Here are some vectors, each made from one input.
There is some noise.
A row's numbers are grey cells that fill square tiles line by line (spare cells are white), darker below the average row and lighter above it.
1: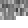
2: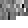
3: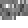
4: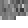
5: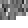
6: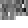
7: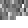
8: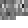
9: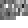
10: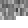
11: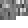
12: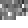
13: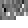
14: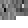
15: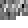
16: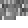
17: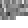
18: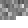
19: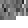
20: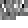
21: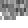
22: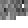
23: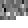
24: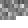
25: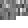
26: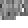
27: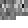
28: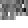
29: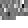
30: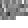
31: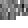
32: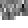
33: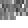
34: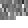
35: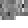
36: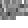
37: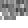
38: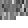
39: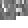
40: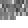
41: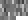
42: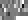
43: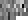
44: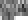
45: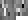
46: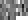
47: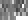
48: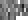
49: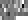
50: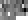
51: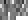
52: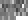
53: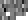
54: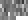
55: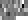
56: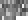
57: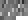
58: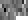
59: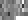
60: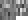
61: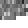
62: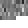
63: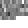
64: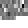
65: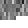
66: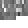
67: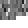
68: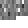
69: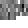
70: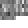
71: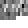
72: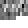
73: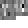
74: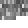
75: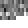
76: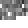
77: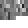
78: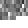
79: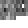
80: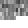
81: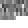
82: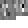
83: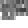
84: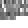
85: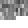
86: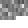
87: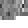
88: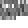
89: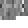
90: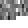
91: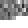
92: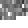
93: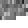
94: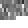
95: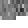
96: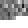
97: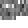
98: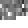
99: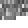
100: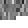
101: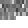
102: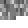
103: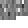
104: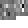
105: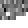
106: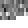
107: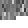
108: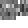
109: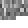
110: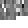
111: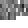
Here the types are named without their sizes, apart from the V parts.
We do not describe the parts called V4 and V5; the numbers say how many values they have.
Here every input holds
a true/false value and a value of V4, together with either a point on a circle, or a value of V5.
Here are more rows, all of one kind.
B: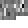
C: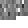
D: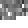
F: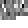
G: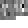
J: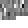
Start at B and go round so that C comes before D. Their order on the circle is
B, J, C, D, F, G.
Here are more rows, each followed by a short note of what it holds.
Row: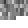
a point on a circle, a true/false value and a value of V4
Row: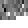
a true/false value, a value of V4 and a value of V5
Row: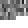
a true/false value, a value of V4 and a value of V5
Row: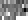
a point on a circle, a true/false value and a value of V4
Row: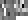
a point on a circle, a true/false value and a value of V4
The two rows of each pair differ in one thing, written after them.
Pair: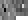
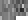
the value of V4
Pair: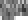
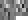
the value of V5
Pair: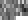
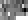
the true/false value
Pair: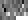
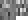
the true/false value
